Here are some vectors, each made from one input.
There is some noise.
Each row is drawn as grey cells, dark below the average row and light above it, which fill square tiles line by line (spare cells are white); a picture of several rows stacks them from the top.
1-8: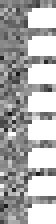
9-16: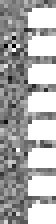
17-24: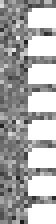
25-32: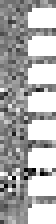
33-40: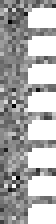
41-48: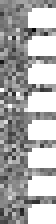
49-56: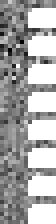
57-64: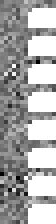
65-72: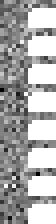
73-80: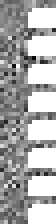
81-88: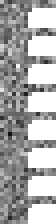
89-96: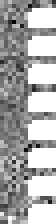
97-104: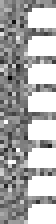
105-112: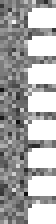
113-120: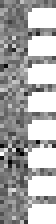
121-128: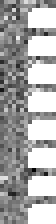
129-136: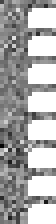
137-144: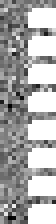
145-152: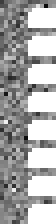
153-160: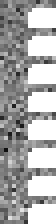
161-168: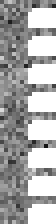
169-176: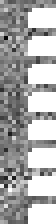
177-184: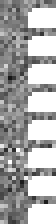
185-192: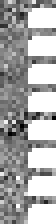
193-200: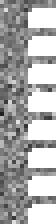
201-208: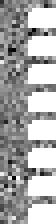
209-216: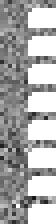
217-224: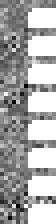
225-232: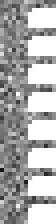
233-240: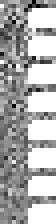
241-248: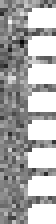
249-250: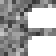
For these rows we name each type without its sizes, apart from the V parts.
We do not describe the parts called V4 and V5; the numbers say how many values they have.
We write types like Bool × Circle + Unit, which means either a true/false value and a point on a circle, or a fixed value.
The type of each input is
(Bool × (Circle + V4) + Unit) × V5.
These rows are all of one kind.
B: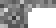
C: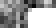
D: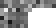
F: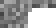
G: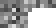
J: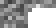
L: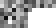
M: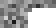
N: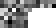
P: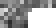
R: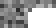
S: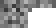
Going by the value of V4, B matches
N, P and S.
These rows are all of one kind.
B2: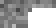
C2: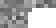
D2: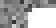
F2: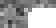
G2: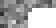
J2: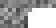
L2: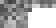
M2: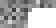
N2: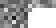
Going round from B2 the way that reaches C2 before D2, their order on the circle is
B2, C2, D2, G2, L2, N2, M2, F2, J2.
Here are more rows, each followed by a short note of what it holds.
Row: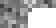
a point on a circle, a true/false value and a value of V5
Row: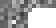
a true/false value, a value of V4 and a value of V5
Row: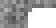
a true/false value, a value of V4 and a value of V5
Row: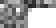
a value of V5
